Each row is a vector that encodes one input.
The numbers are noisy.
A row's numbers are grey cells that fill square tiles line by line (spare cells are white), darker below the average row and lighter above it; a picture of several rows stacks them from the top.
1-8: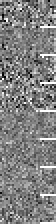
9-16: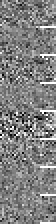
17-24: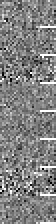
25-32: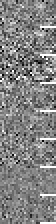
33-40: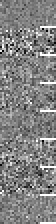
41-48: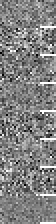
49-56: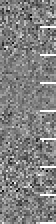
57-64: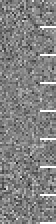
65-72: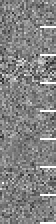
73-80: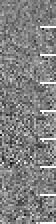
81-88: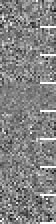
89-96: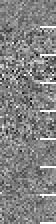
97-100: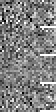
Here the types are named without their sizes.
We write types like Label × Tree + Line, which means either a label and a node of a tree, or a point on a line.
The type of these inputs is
Bool × Circle × Circle.
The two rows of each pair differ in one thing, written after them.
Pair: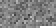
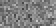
the place on one of the two circles
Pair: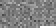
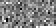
the true/false value
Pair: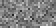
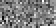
the place on one of the two circles
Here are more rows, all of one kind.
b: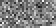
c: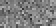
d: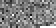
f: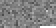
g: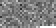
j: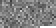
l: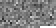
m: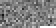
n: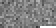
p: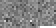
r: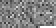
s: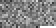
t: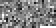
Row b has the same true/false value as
g, j, r and t.
